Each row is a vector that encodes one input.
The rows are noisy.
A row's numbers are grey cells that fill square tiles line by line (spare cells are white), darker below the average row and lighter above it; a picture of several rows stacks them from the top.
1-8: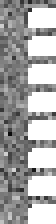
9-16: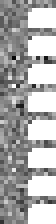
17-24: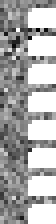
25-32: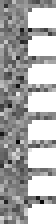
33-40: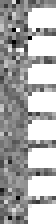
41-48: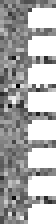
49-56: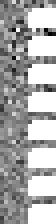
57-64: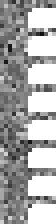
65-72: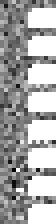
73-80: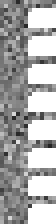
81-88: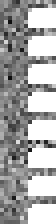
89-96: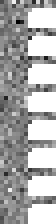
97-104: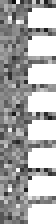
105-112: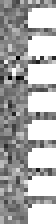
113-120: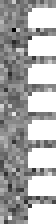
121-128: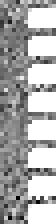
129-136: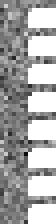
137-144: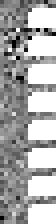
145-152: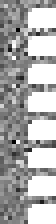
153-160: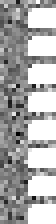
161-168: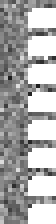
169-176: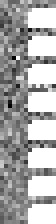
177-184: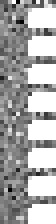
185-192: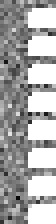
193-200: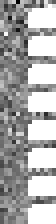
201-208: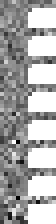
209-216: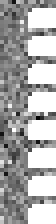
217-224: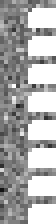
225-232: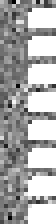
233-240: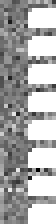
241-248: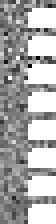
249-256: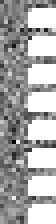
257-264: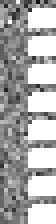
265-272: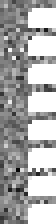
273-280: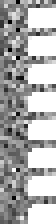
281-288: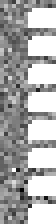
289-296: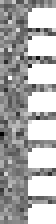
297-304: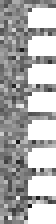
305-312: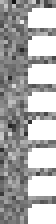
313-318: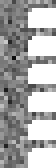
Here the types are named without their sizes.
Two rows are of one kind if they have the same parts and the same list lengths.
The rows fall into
2 kinds.
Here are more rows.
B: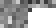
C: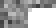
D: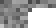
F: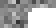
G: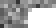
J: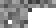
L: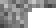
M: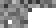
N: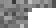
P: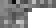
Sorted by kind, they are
B, C, D, F, G, J, L, M
N, P

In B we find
a label and a true/false value.
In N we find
a point on a line and a true/false value.
